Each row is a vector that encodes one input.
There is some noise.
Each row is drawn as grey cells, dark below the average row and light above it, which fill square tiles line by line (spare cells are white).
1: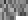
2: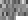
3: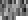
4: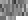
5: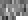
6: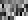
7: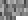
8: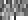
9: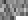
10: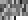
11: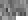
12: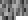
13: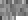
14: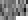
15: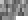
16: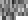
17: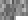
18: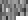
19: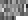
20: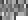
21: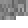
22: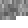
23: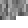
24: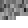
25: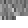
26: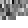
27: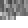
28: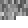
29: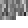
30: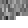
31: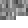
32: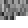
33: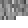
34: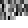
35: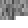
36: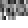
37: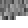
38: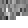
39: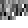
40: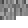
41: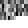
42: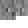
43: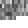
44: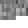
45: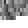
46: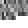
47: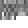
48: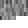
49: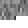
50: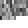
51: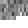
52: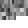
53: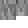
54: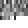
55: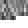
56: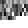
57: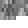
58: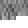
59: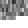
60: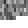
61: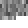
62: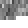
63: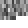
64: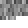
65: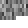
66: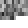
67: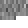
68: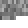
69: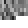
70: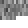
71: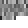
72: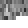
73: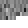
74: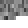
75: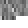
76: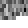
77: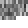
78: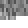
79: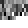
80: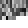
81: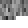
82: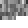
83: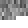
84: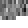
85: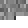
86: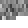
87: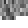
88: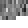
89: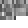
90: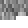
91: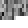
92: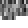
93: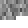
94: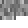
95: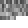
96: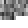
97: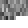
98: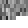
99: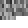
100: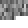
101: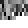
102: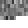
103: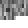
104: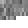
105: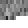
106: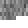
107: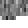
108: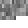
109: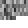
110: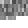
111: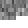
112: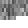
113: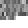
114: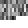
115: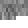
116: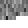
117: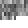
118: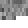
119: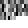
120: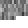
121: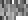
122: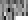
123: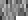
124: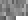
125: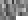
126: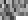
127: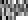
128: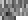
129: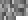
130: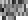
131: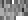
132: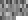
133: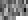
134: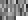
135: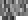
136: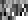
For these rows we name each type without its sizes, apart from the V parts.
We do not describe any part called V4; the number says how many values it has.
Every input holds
a list of items, each a true/false value and a value of V4.
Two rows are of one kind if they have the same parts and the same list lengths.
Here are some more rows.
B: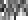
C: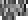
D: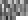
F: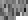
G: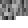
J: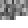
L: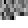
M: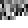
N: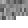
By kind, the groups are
B, N
C, D, F, G
J, L
M

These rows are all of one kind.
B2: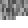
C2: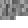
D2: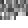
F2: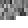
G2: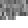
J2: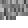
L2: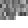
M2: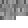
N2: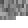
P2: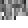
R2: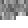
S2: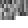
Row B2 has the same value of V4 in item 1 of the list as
D2, J2, N2 and R2.
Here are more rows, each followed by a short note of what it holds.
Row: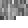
a list of two items
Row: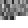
a list of one item
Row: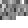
a list of three items
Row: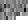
a list of one item
